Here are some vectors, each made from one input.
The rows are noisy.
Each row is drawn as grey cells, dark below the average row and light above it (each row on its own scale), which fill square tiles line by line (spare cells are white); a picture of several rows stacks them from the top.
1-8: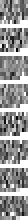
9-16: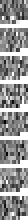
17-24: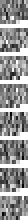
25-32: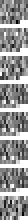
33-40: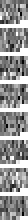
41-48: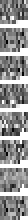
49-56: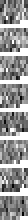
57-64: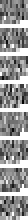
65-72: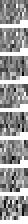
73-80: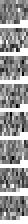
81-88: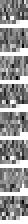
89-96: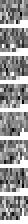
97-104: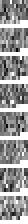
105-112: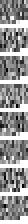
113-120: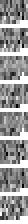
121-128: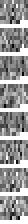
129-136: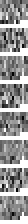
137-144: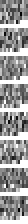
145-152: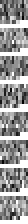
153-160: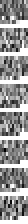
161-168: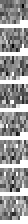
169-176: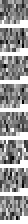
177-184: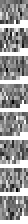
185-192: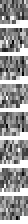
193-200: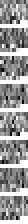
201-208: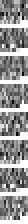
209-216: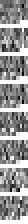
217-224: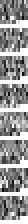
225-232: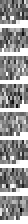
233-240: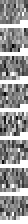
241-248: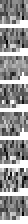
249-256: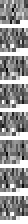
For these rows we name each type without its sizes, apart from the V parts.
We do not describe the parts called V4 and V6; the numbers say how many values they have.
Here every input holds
either four true/false values and a value of V6, or a list of items, each a point on a line and a value of V4.
